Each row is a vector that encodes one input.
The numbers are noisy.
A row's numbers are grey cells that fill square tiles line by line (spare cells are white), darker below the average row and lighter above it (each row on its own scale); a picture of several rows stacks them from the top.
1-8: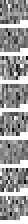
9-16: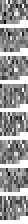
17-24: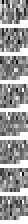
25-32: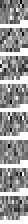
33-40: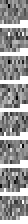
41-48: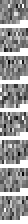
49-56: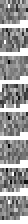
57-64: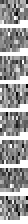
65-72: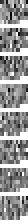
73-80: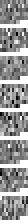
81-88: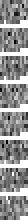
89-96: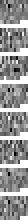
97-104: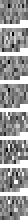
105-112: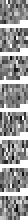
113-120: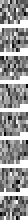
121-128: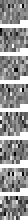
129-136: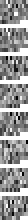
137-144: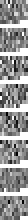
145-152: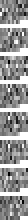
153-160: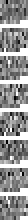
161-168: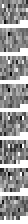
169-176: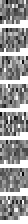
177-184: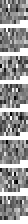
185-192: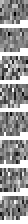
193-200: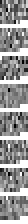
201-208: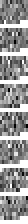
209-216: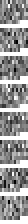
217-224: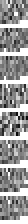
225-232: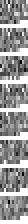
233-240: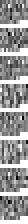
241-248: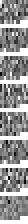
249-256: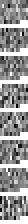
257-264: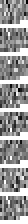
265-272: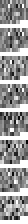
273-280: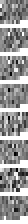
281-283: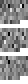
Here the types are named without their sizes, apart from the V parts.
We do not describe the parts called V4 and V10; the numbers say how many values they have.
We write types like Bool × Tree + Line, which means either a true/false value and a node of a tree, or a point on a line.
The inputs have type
(Bool × V4 + Unit) × (Circle × V10 + Unit).
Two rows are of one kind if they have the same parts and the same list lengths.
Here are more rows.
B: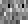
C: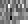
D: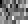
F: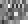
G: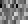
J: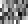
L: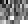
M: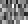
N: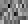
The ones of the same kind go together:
B, J, M, N
C, F
D, G
L

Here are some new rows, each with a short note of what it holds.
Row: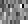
a true/false value and a value of V4
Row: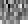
a true/false value and a value of V4
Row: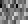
a fixed value
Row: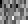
a fixed value
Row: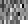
a true/false value and a value of V4
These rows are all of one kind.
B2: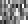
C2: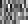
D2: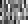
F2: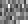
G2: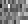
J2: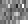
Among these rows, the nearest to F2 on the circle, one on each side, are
C2 and J2.
